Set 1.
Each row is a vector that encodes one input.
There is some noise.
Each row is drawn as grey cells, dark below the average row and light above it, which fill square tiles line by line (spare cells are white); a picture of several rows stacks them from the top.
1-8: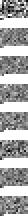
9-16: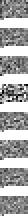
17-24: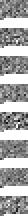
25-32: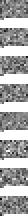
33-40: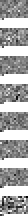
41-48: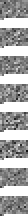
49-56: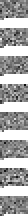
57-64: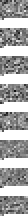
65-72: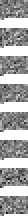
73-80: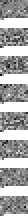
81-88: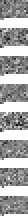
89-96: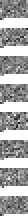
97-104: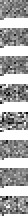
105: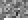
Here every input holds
a list of up to two points on a 6-point circle.
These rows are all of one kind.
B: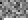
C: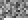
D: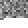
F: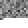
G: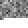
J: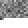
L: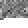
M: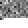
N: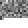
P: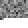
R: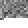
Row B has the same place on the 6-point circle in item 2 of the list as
C, F, G and M.
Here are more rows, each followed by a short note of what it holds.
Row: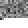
a list of two items
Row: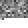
a list of one item
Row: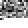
the empty list
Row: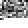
the empty list
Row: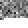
a list of two items
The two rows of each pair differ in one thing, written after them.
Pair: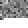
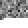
the place on the 6-point circle in item 1 of the list
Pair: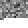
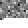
the place on the 6-point circle in item 2 of the list
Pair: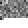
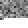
the place on the 6-point circle in item 2 of the list
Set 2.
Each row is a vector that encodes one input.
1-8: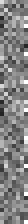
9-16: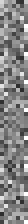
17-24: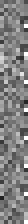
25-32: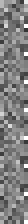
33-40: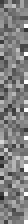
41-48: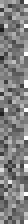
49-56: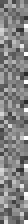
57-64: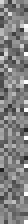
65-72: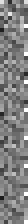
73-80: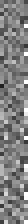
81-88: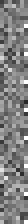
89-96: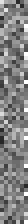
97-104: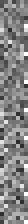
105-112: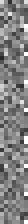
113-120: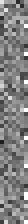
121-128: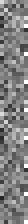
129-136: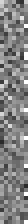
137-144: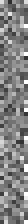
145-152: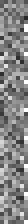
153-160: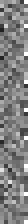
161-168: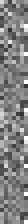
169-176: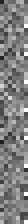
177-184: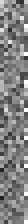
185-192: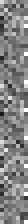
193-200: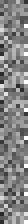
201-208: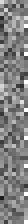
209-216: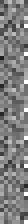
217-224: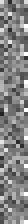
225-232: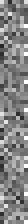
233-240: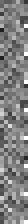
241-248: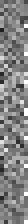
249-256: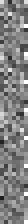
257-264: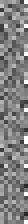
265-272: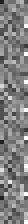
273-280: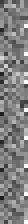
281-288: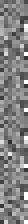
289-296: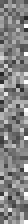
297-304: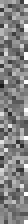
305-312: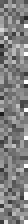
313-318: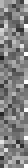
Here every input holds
either a point on a 7-point line, or a point on an 11-point line.
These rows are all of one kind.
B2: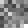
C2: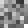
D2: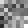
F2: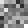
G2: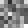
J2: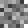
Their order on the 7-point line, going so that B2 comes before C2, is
G2, B2, D2, F2, C2, J2.
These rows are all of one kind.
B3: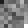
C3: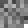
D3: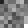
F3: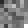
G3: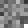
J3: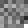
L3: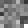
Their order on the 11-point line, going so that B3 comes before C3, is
D3, B3, F3, C3, J3, L3, G3.
